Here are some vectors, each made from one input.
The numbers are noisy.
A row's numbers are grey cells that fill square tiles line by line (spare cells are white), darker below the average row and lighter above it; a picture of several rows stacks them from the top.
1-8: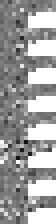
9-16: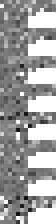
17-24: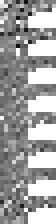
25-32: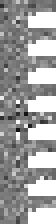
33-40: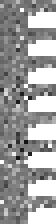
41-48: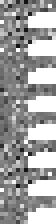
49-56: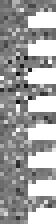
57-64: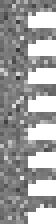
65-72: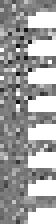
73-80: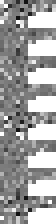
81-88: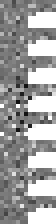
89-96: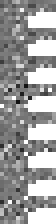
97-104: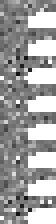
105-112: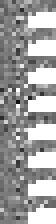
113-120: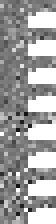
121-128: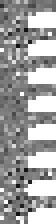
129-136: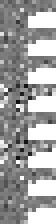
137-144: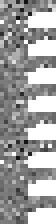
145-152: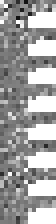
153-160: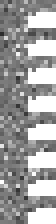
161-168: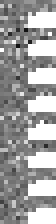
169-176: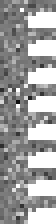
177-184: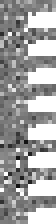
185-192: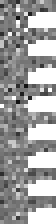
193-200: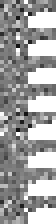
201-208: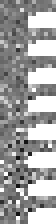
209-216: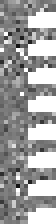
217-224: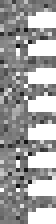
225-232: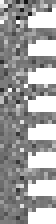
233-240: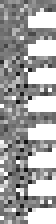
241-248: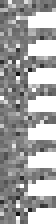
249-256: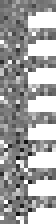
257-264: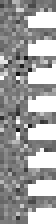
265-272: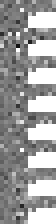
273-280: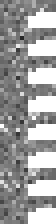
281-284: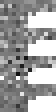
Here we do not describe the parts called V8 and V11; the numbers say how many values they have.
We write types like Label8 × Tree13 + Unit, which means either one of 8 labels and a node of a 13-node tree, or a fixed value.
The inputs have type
(Line7 + V8) × V11 + Line13.
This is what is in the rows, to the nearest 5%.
About 30% of them hold a point on a 13-point line. The rest hold a value of V11, together with either a point on a 7-point line, or a value of V8.
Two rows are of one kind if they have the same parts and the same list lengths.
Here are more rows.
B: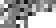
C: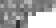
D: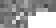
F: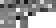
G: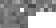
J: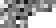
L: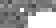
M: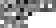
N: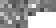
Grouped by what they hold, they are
B, F, J, M
C, D, N
G, L

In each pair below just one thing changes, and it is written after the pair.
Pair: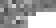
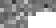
the value of V8
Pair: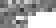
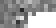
the value of V11
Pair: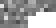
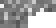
the value of V8
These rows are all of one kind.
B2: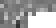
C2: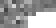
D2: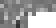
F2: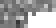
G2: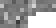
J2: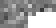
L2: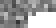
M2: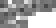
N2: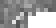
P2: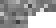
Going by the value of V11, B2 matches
D2 and F2.
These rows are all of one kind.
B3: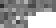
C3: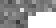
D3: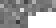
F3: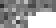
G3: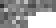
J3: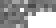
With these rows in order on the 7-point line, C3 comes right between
D3 and G3.
